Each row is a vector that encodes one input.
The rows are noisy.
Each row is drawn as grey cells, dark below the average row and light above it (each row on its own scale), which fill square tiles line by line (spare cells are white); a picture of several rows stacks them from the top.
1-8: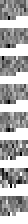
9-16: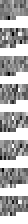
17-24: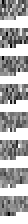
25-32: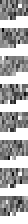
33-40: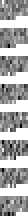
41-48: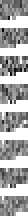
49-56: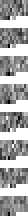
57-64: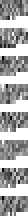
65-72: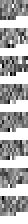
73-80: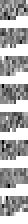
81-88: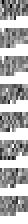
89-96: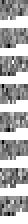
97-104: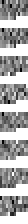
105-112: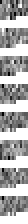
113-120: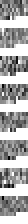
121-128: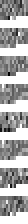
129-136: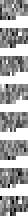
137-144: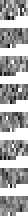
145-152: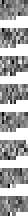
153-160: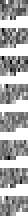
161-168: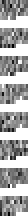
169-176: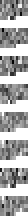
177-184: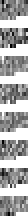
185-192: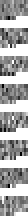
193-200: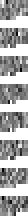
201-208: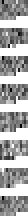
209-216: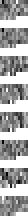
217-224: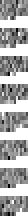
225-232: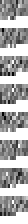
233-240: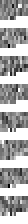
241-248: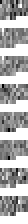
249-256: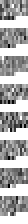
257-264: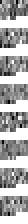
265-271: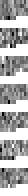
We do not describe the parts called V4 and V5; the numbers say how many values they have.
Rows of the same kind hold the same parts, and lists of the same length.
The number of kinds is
2.
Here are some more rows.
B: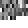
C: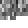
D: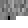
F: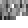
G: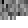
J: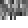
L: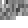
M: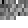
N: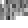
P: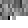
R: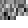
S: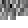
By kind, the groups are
B, C, G, J, M, S
D, F, L, N, P, R

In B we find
a point on a 7-point line, a true/false value and a value of V5.
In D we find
a true/false value, a value of V4 and a value of V5.
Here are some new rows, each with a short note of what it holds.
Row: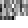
a true/false value, a value of V4 and a value of V5
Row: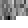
a true/false value, a value of V4 and a value of V5
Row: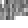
a true/false value, a value of V4 and a value of V5
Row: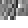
a point on a 7-point line, a true/false value and a value of V5
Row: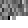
a true/false value, a value of V4 and a value of V5
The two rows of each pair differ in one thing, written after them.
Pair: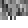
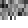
the value of V5
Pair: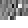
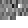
the value of V5
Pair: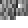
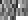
the value of V5
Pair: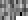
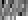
the place on the 7-point line
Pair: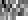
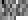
the value of V5
